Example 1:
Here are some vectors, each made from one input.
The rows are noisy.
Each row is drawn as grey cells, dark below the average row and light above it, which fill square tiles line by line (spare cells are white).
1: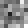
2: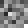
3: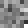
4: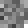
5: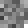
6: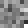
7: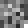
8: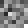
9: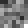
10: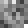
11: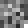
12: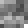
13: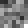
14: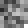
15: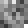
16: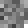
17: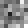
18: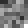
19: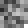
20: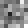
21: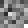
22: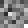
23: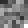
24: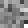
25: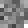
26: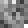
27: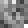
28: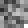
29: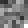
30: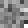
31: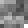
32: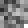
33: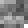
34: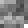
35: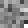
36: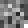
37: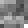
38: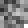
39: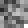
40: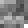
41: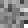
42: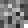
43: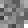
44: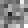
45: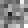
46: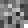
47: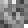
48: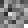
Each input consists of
a node of a 9-node tree.
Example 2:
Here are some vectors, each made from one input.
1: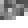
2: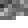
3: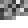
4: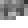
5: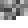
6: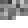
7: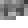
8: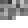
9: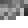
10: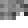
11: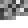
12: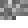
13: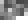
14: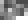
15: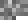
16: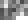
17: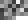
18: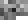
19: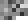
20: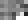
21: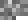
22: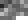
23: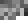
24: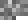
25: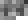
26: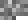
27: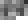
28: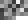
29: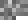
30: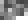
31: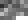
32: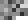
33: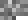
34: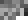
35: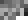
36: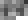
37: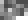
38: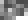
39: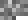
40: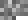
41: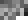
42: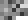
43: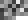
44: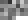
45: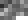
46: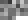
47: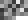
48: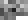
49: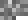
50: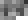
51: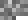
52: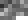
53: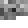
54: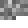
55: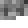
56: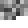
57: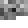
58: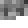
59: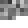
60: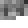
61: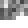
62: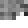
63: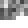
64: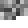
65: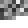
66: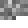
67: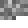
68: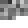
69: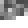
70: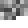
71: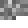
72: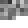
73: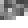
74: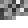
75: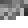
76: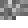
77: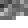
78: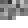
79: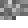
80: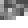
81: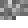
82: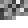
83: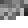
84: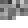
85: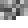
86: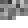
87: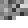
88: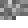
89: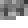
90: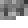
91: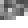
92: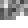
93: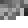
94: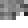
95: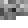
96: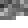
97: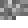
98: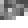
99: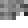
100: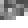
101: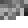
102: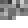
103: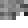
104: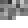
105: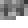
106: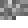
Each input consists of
a point on a 12-point line.
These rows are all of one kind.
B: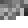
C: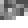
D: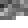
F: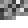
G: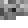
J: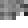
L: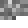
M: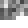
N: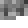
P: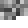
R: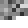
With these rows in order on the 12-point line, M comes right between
F and G.
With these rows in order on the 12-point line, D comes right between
B and R.
